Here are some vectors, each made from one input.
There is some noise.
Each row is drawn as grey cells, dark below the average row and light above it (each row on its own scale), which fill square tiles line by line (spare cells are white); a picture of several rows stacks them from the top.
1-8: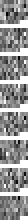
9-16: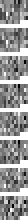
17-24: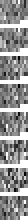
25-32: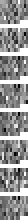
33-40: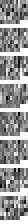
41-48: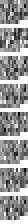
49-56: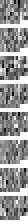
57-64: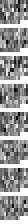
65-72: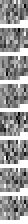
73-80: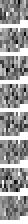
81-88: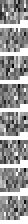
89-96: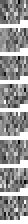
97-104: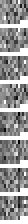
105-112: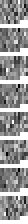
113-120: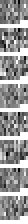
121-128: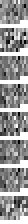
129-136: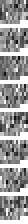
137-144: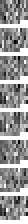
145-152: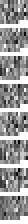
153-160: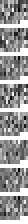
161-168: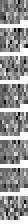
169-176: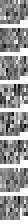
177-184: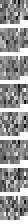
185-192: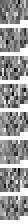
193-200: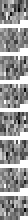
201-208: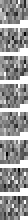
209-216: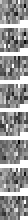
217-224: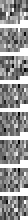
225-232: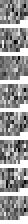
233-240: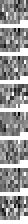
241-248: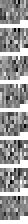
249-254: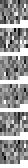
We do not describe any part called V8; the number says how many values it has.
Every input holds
a list of up to two items, each a true/false value and a value of V8.
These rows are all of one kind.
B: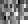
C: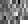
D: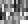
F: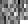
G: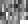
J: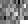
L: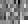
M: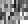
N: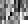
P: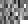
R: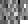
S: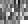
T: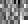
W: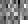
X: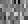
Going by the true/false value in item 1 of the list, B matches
C, F, G and R.
